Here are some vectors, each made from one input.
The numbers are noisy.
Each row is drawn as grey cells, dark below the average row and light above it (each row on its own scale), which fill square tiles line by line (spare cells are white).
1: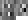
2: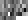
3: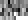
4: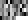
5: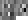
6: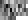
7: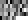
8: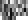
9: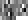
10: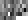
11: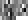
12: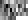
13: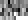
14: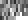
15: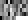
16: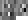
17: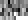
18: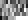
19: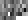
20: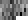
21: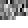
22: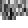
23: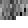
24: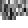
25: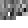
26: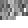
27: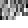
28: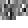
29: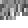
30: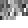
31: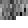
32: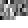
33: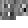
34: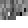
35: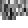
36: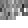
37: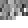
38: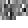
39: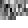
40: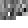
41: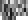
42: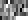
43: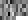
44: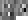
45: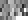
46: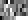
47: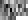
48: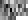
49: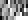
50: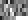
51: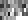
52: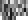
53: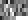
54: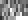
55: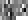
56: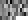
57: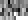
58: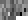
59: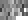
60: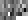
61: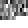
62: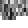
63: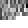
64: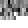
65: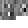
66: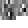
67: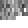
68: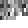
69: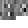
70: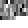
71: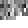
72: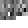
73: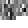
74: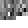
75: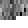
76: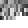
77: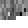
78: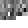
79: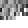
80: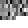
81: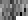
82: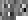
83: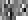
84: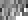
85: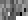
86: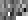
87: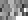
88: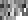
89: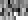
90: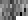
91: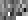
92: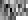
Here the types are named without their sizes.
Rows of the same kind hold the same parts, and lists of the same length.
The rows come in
3 kinds.
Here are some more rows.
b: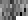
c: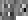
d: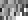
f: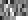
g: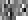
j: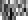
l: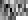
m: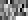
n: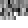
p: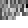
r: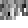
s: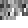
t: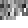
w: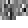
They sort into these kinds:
b, c, g, j, l, w
d, f, m, p, r, s, t
n

